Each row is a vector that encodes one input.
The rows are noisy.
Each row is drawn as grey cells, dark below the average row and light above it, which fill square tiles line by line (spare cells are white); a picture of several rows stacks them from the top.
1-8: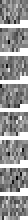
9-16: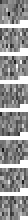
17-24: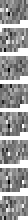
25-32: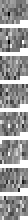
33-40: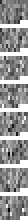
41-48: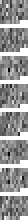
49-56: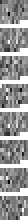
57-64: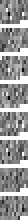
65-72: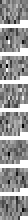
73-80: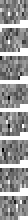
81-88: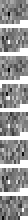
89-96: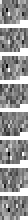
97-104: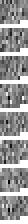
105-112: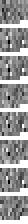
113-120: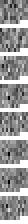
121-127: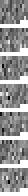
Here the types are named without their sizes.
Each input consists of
a node of a tree, together with a list of points on a line.
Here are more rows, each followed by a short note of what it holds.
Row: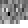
a node of a tree, together with the empty list
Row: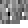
a node of a tree, together with the empty list
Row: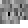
a node of a tree, together with the empty list
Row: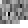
a node of a tree, together with the empty list
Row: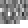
a node of a tree, together with a list of one item
